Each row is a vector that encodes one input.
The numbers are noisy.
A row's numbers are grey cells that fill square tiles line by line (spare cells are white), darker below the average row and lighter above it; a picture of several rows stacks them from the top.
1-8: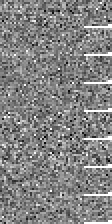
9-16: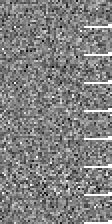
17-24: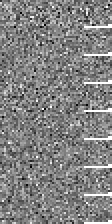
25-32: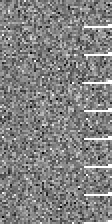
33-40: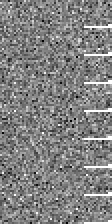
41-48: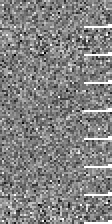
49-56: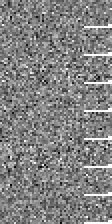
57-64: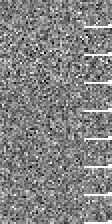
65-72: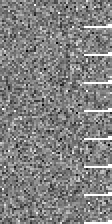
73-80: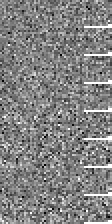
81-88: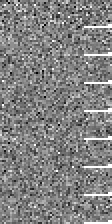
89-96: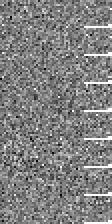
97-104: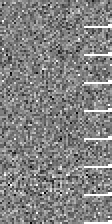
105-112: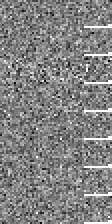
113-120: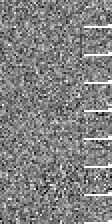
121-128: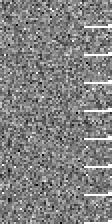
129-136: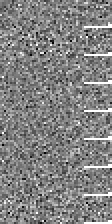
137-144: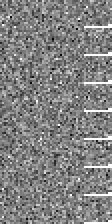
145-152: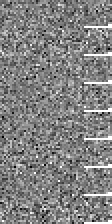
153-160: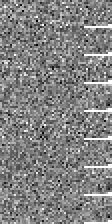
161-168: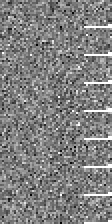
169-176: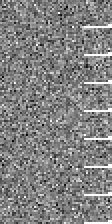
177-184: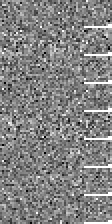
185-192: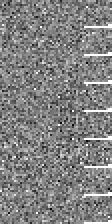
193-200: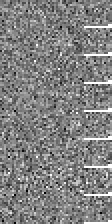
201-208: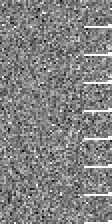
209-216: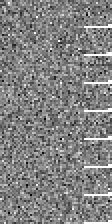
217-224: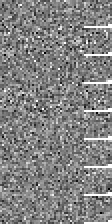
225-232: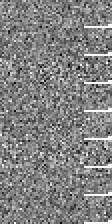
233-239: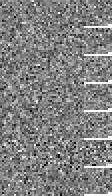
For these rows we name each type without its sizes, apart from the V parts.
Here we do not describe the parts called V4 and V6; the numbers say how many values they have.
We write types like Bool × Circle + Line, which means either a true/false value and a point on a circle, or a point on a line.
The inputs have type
((Bool × Bool × Bool × Bool + V6) × Line + V4) × Circle.
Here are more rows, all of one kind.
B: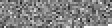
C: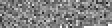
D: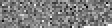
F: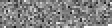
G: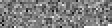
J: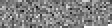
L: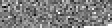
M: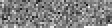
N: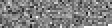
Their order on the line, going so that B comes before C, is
L, F, J, M, B, G, N, D, C.
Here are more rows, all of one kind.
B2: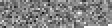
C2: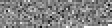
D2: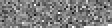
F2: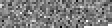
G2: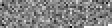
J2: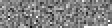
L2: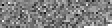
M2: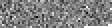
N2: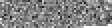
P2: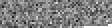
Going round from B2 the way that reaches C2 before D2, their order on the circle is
B2, L2, P2, J2, C2, M2, N2, F2, D2, G2.
